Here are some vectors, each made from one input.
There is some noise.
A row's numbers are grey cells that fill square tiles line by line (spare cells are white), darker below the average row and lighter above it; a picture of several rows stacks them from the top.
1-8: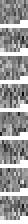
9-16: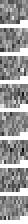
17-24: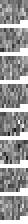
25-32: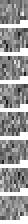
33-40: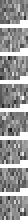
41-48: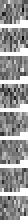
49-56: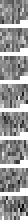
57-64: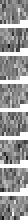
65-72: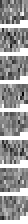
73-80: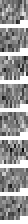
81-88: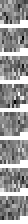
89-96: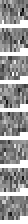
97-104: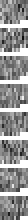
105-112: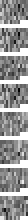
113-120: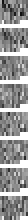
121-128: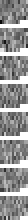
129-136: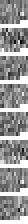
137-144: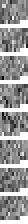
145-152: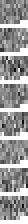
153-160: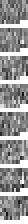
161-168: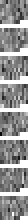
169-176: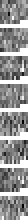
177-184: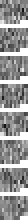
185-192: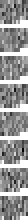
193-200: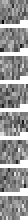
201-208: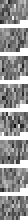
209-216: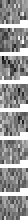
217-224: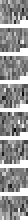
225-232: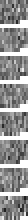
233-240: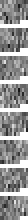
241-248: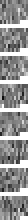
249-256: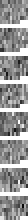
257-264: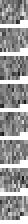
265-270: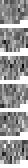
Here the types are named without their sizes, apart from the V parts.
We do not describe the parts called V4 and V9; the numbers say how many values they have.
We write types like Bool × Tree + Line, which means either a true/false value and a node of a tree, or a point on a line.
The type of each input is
(Bool × Circle + V4) × (Line + V9).
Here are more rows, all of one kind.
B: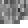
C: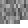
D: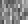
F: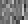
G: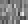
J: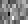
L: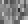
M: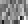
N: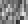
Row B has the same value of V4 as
C, F and L.
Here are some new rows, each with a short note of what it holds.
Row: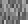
a value of V4 and a value of V9
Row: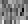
a point on a circle, a point on a line and a true/false value
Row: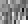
a point on a line and a value of V4
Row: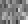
a point on a circle, a true/false value and a value of V9
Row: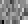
a value of V4 and a value of V9
